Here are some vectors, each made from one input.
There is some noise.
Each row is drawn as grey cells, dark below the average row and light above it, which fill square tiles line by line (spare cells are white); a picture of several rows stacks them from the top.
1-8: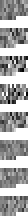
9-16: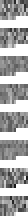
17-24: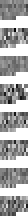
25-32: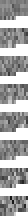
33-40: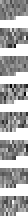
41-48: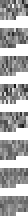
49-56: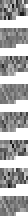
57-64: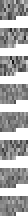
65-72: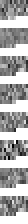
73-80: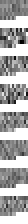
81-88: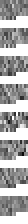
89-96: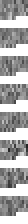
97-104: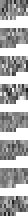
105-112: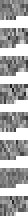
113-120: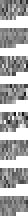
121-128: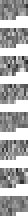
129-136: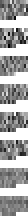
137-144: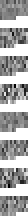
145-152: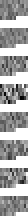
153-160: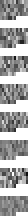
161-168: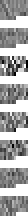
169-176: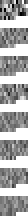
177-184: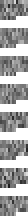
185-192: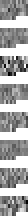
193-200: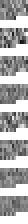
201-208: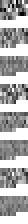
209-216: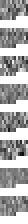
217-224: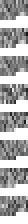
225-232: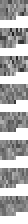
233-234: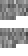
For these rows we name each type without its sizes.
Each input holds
a point on a circle, a node of a tree and three true/false values, together with either a point on a line, or a node of a tree.
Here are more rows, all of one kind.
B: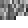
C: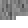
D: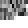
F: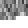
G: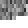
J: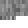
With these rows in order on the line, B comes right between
F and G.
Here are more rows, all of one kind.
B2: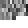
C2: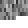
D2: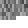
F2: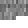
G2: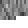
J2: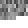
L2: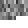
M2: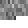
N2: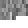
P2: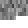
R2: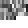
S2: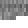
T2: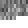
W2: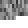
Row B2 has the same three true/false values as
C2, N2 and W2.
